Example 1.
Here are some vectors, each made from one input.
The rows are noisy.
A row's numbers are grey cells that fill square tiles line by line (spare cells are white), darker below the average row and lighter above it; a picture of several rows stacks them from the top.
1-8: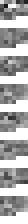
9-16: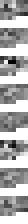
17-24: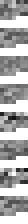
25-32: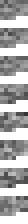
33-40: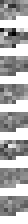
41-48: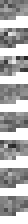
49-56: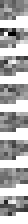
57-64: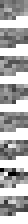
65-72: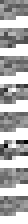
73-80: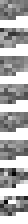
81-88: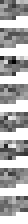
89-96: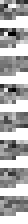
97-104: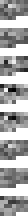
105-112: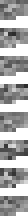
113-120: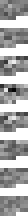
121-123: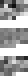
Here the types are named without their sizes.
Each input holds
a point on a circle.
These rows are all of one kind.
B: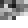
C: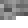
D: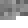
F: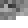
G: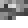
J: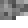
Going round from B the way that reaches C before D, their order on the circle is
B, J, G, C, D, F.
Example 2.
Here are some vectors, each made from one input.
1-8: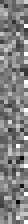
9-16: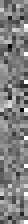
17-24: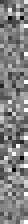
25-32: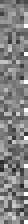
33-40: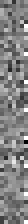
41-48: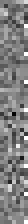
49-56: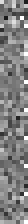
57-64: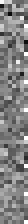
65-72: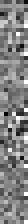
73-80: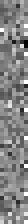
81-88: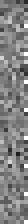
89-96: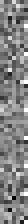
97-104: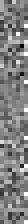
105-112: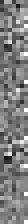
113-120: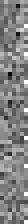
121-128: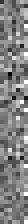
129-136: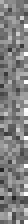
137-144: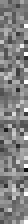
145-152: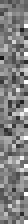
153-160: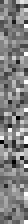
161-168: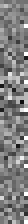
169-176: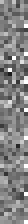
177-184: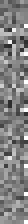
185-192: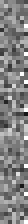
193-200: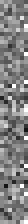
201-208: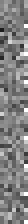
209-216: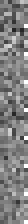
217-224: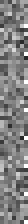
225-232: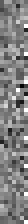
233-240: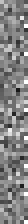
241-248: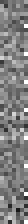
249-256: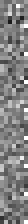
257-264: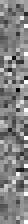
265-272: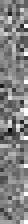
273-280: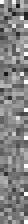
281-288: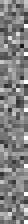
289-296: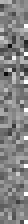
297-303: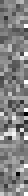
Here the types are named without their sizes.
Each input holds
a point on a circle.
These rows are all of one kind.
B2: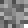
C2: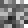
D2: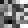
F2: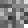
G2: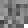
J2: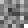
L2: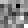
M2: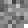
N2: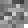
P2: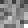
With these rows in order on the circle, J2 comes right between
G2 and L2.
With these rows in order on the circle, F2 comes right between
C2 and G2.
